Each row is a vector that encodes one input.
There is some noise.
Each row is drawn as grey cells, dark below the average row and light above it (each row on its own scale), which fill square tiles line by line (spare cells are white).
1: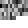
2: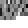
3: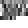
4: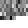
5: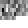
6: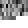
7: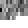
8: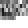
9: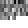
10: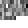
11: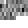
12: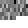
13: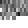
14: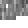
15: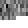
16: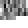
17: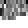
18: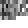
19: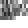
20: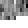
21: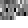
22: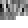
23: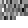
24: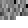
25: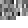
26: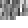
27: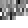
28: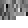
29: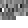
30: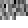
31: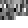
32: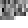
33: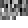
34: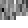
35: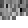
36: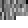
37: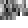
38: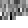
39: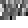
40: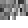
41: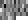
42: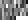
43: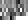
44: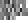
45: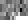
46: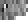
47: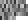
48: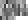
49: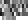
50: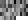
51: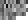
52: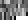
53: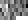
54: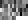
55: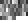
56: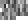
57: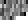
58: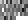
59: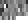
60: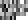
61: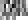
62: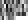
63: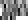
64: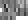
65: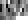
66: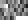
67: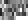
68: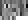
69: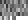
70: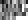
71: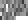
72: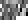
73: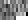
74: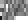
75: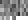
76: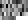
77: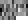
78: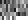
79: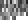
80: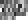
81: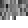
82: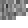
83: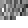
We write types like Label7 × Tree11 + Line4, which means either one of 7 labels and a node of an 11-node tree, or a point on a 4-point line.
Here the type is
(Bool × Bool × Bool × Bool + Label5) × Label5 × Label5.
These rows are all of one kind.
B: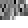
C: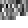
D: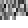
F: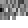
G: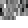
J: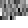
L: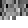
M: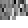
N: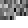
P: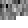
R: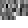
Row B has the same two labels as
D, F and M.
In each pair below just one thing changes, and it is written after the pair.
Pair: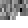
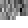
one of the four true/false values
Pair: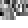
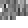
one of the four true/false values
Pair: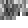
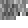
one of the four true/false values
